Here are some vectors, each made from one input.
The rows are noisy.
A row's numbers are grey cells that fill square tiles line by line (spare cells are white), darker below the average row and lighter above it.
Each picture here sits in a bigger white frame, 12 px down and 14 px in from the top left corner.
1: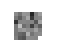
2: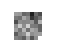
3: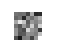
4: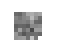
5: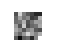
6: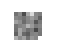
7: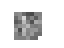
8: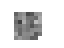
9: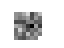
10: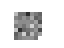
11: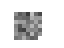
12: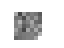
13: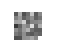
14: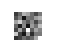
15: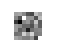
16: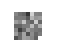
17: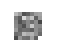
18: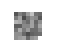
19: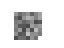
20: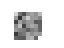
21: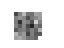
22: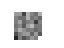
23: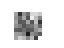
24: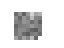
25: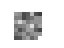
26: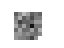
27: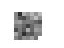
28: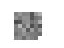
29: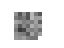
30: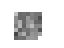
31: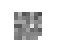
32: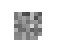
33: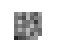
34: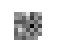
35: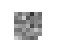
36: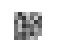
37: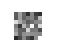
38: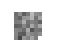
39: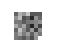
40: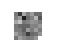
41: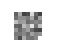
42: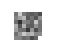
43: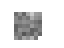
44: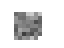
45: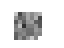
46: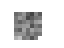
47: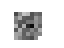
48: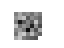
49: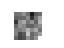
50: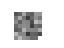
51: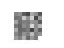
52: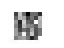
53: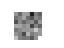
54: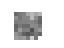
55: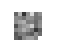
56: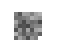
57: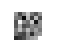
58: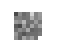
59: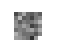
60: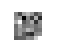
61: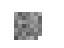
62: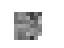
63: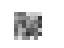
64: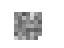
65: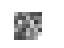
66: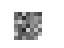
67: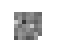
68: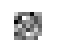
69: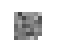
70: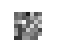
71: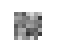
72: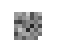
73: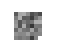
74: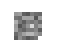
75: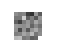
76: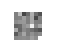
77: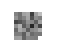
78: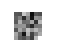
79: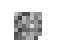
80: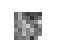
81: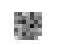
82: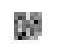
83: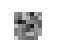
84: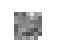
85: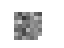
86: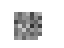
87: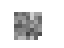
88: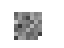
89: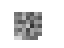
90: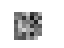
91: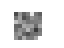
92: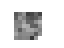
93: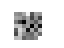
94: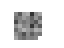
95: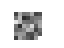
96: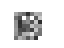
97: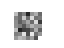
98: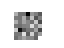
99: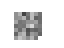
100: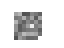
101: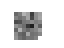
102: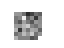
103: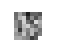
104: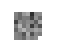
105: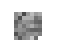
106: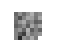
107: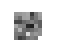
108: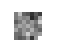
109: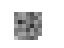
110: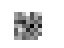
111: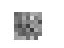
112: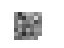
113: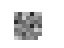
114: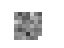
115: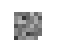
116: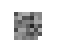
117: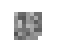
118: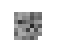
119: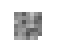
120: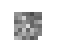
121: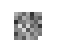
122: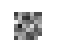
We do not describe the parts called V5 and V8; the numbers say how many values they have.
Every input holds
a true/false value and a value of V8, together with either a point on a 7-point line, or a value of V5.
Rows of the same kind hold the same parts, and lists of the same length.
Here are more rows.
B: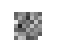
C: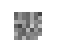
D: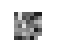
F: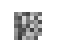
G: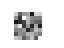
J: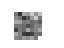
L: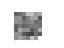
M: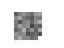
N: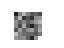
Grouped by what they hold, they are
B, C, F, J, L
D, G, M, N

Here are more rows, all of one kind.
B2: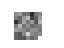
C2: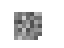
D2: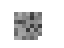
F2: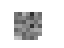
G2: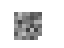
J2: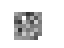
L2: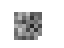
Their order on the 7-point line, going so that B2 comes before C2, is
L2, G2, D2, B2, F2, C2, J2.
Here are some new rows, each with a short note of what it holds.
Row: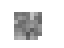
a true/false value, a value of V5 and a value of V8
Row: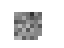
a point on a 7-point line, a true/false value and a value of V8
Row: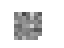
a true/false value, a value of V5 and a value of V8
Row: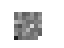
a true/false value, a value of V5 and a value of V8
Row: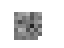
a point on a 7-point line, a true/false value and a value of V8
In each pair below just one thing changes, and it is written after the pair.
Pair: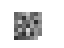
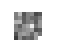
the true/false value
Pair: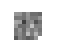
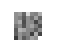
the true/false value
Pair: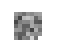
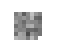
the true/false value
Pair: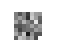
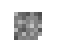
the true/false value
